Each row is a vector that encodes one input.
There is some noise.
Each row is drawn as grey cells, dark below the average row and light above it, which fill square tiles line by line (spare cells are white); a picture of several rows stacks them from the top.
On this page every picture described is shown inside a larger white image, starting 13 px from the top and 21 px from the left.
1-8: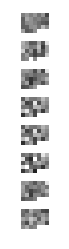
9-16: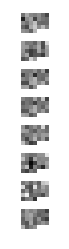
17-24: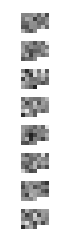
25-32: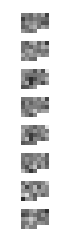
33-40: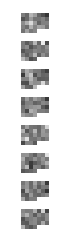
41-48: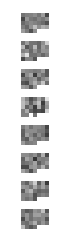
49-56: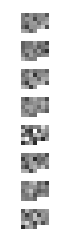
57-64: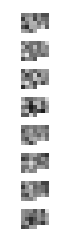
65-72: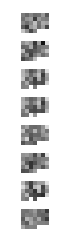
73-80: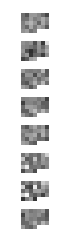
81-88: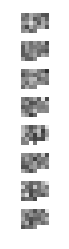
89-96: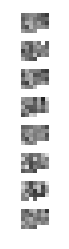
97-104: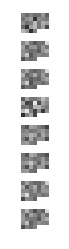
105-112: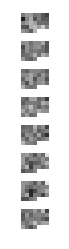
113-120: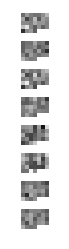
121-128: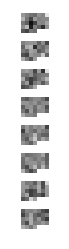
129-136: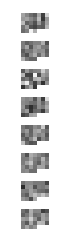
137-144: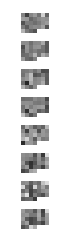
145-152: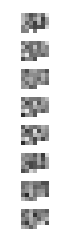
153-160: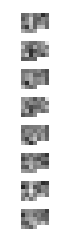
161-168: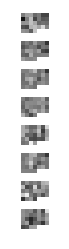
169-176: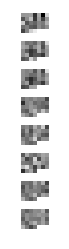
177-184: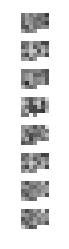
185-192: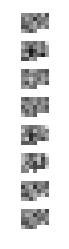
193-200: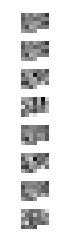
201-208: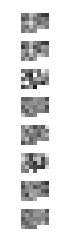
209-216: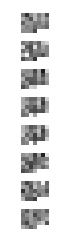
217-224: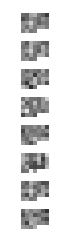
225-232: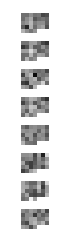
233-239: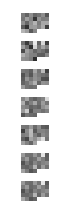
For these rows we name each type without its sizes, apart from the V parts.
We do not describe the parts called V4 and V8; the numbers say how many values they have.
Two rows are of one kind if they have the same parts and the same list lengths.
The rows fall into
3 kinds.
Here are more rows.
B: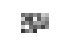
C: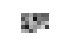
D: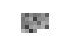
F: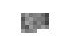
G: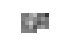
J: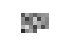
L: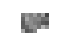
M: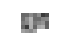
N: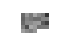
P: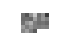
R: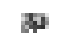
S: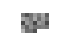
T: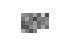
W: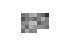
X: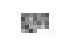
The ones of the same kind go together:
B, J, R
C, D, M, S, X
F, G, L, N, P, T, W

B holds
a point on a line.
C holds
a point on a circle, a true/false value and a value of V4.
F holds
a value of V4 and a value of V8.
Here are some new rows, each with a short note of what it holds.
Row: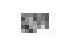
a point on a circle, a true/false value and a value of V4
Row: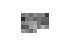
a value of V4 and a value of V8
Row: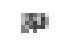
a point on a line
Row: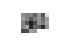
a point on a line
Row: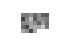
a point on a circle, a true/false value and a value of V4
